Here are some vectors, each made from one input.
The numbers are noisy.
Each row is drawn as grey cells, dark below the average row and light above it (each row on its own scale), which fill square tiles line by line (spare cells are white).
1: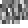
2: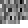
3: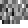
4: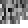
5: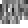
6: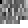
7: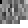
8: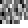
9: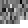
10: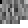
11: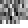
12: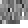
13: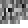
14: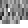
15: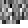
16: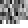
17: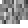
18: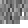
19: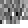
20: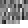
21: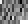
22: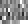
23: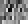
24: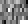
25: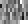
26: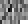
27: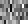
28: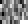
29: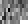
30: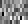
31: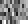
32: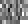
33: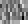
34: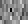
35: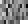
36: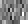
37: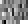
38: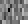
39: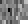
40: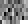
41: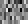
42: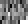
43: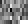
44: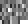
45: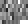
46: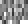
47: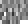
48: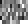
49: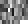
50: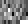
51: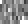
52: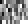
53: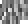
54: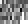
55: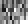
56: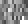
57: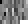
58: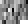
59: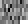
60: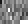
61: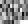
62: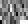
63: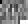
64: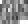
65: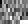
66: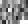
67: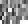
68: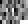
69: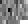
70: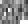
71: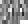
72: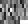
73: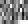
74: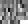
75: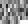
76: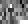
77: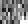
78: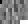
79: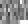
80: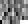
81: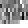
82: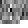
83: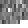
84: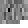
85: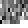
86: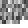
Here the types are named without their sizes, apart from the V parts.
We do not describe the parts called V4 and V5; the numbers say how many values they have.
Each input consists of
a true/false value, a value of V4 and a value of V5, together with either a point on a circle, or a fixed value.
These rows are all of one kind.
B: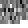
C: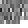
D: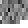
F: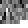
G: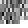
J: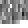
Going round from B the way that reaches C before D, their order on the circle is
B, F, J, C, G, D.
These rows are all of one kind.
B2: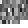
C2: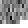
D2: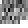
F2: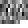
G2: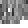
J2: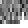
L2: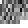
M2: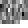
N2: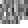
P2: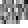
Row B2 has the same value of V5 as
D2 and L2.
